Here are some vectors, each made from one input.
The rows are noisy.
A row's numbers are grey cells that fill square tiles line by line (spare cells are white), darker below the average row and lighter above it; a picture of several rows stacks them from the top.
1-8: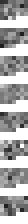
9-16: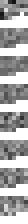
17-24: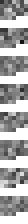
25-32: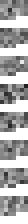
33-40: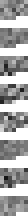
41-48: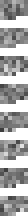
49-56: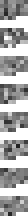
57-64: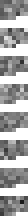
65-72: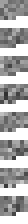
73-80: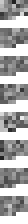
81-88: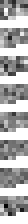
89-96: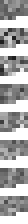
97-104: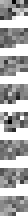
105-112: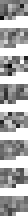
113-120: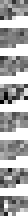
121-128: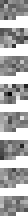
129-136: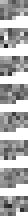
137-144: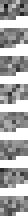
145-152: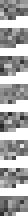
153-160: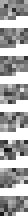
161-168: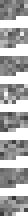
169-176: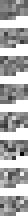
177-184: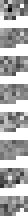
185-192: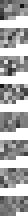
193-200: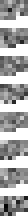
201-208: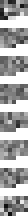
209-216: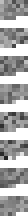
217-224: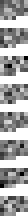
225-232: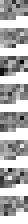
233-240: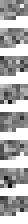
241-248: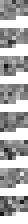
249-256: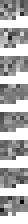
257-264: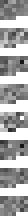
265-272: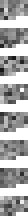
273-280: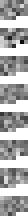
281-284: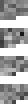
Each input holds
either a point on an 18-point line, or a list of up to two points on a 7-point line.
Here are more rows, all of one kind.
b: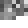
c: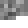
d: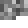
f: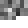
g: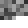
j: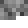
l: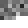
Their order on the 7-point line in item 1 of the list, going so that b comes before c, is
d, l, b, f, g, c, j.
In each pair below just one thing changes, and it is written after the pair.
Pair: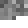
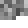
the place on the 7-point line in item 2 of the list
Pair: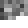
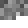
the place on the 7-point line in item 2 of the list
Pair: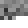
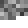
the place on the 7-point line in item 2 of the list
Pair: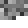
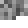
the place on the 7-point line in item 1 of the list
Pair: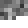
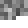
the place on the 7-point line in item 2 of the list
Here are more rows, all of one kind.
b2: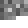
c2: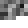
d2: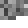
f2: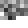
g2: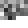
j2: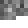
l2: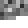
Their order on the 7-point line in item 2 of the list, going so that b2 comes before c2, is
l2, f2, g2, d2, b2, c2, j2.
